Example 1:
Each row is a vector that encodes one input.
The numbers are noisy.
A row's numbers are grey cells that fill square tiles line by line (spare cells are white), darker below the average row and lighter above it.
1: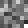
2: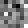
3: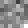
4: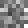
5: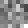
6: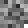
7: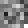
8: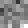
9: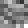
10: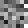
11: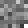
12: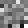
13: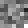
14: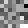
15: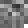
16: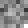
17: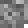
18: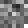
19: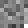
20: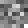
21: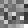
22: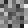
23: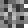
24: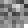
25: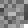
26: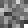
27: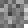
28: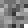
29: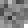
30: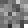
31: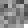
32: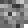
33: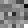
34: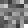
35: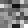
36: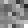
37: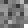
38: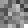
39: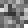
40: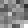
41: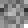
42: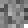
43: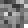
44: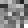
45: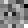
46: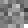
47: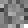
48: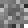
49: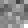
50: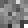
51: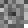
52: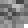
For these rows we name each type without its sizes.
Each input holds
a node of a tree and a true/false value.
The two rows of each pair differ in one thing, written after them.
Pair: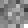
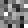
the true/false value
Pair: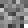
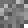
the node of the tree
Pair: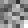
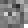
the true/false value
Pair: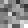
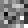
the node of the tree
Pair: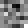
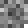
the node of the tree
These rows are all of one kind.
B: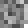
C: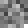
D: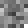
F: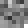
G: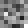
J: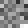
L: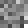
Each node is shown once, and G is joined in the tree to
D and J.
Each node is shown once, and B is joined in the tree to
F and J.
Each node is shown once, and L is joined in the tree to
C and J.
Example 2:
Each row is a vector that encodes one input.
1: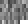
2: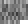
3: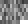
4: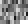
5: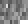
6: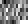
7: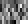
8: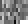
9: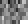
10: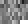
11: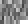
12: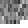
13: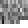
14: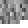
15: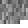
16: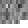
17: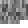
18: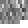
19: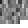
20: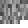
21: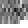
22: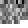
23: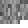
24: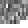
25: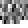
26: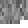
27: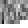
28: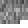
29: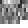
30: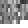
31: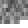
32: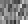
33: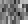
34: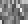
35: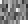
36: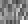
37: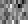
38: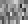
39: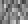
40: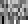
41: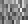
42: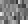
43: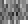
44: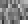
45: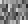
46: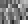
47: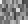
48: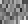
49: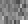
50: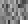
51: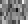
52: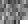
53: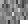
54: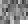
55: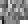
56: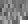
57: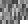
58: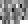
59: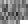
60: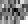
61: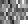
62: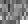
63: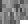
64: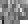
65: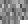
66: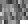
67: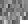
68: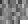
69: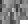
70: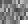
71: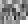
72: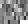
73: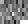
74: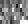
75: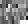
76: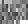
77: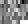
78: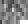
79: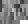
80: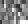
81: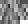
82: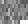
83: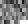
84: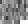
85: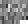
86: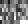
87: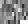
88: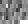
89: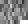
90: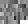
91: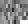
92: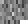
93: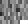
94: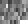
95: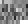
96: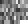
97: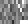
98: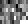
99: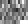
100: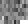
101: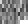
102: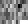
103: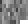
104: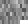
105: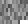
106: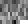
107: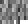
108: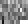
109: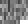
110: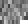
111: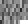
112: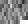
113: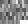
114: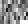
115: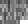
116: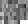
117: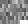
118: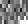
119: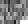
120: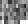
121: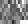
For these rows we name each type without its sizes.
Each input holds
either a label, or three true/false values.
